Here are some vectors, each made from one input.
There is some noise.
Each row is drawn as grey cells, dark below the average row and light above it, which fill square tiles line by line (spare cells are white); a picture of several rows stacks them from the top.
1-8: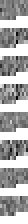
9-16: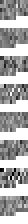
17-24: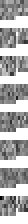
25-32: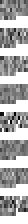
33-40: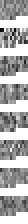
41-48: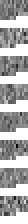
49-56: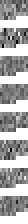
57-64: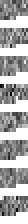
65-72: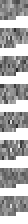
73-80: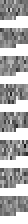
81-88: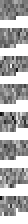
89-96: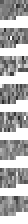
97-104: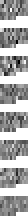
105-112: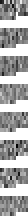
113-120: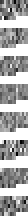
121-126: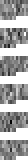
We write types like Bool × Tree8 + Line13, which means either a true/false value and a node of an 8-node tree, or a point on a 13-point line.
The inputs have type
Bool × Bool × Bool + List2(Line12).
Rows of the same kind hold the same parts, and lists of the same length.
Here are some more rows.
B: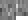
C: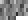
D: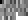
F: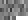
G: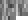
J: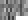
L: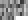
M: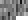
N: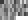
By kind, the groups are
B, C, F, G, J
D, N
L
M

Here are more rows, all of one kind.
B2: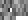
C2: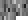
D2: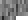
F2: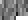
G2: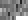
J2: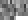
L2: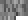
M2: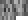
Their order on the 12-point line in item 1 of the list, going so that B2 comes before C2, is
B2, M2, L2, C2, F2, D2, G2, J2.
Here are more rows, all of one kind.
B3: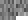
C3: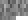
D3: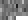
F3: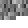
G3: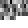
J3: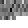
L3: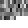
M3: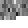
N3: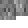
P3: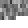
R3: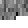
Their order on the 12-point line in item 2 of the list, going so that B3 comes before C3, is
L3, R3, P3, D3, G3, F3, N3, B3, M3, C3, J3.
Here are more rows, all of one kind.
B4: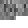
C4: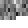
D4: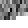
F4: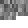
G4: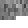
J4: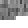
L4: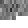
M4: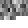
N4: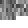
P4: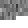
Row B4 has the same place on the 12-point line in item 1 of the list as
D4 and J4.
